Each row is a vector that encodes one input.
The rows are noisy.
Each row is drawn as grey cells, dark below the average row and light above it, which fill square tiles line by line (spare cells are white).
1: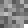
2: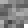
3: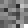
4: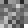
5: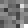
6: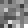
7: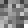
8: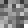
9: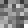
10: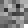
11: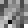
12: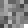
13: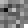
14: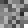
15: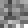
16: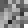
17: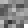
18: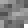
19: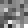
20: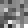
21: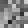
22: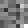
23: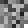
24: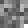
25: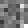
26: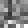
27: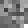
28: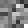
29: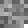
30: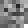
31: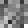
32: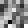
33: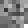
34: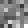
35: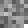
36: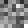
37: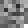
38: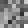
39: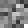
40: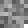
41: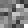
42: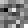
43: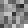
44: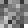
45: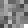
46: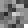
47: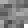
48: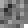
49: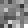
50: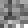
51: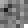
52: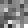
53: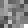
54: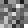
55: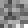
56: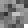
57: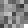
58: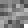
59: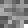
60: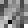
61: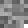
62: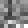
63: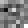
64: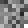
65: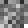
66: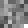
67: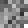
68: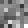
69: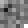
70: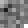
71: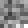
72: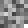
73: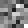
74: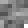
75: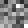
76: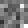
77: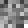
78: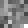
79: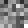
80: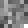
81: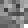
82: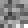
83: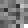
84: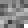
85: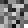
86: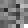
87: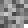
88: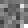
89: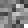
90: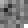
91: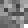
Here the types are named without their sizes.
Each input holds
a point on a line.
